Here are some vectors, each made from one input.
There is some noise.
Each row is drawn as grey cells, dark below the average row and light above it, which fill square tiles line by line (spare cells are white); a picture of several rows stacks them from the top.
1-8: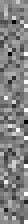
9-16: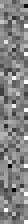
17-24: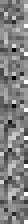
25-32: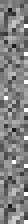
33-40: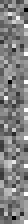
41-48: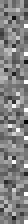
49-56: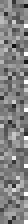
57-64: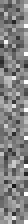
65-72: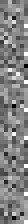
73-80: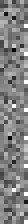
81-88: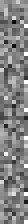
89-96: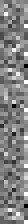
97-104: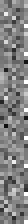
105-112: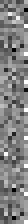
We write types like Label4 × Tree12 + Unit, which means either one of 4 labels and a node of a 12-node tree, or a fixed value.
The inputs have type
(Bool × Bool × Bool + Unit) × Line4 + List3(Line5).
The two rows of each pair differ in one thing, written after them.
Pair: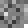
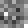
one of the three true/false values
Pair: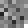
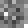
one of the three true/false values
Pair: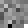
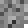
one of the three true/false values
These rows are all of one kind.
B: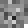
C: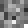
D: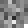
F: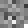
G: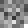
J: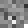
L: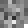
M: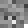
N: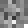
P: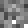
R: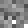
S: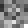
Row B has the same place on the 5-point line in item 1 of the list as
C, D, L and N.
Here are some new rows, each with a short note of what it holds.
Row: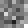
a point on a 4-point line and three true/false values
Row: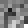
a list of one item
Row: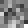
a list of one item
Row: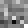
a point on a 4-point line
